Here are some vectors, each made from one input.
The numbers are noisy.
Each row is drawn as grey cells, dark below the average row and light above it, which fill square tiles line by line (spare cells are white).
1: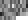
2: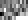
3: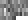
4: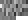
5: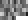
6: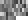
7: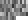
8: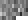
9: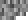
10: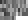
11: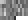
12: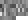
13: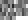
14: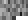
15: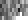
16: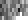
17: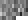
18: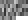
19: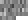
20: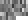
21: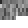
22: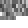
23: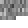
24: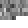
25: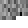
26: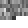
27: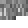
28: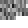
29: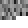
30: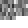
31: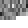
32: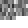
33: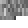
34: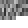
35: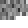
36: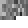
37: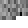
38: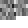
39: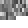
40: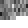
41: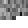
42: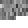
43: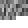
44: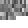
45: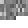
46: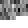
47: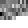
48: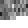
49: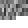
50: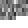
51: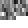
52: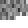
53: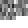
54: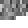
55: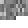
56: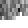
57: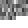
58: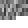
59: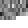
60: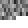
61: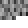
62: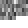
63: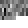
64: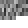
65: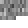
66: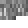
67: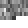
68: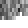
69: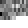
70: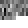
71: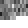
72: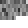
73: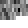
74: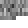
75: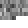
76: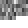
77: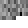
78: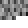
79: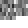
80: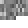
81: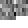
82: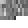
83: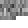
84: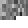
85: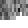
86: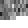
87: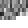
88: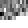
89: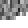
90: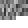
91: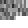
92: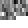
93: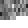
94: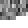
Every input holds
a point on a 6-point circle, together with either a point on a 5-point line, or a point on a 7-point line.
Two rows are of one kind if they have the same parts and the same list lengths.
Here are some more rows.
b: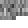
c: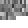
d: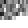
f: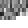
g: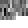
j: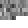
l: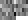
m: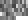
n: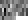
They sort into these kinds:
b, c, j, m
d, f, g, l, n

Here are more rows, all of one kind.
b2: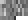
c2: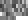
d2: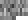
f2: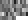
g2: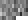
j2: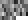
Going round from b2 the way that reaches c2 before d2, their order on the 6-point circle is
b2, g2, j2, f2, c2, d2.
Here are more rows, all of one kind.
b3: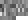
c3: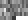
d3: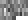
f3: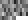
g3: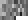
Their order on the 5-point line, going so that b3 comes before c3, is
b3, g3, f3, d3, c3.
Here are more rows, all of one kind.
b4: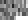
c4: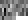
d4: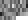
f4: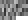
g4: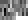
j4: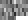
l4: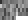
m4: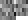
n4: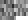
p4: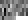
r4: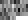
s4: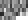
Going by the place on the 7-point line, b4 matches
j4, l4 and n4.
